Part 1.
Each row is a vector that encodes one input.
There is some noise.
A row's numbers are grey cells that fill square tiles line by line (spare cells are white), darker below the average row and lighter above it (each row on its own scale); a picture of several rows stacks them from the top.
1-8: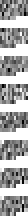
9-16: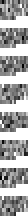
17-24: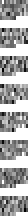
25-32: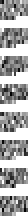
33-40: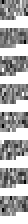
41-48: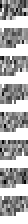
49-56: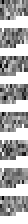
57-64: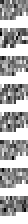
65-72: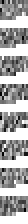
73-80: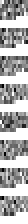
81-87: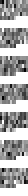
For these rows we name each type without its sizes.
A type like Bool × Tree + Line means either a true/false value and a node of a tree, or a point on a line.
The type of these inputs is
(Bool × Bool × Bool × Bool + Unit) × Line.
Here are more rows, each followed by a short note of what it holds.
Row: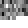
a point on a line
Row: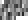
a point on a line and four true/false values
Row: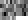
a point on a line
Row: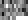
a point on a line
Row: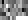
a point on a line
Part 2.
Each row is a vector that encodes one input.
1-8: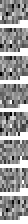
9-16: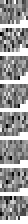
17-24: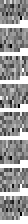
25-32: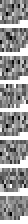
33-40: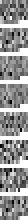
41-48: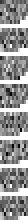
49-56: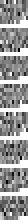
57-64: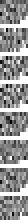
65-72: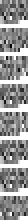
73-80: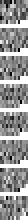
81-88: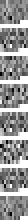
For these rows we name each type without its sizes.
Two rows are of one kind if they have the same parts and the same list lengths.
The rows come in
2 kinds.
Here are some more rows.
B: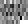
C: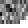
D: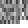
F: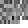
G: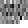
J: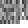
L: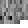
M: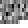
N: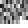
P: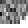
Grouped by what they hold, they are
B, D, F, G, J, M, N
C, L, P

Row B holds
three true/false values.
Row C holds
a node of a tree.
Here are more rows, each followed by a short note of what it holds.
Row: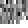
three true/false values
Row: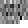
three true/false values
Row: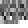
three true/false values
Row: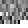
a node of a tree
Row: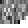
a node of a tree
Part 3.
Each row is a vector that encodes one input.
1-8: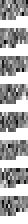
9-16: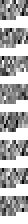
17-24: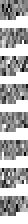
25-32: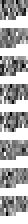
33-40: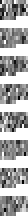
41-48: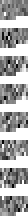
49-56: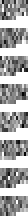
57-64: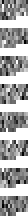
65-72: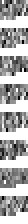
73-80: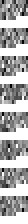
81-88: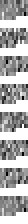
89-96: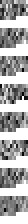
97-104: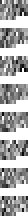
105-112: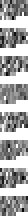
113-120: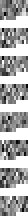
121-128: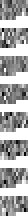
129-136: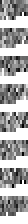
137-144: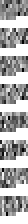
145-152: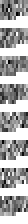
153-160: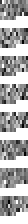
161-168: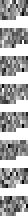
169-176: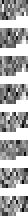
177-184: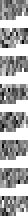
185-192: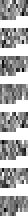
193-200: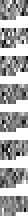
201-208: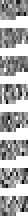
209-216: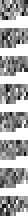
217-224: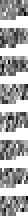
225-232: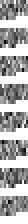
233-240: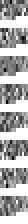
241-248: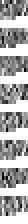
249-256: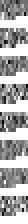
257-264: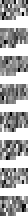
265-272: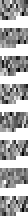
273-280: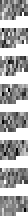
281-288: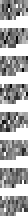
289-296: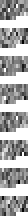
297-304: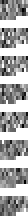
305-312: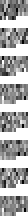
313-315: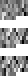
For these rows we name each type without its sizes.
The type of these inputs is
(Bool × Bool × Bool × Bool + Unit) × Line.
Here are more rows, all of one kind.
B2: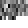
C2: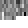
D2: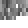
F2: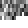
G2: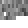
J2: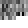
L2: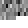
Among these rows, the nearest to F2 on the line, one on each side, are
B2 and G2.
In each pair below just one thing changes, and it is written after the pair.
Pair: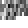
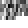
the place on the line
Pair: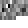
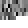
the place on the line
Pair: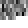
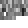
the place on the line
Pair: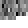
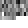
one of the four true/false values
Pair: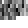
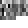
the place on the line
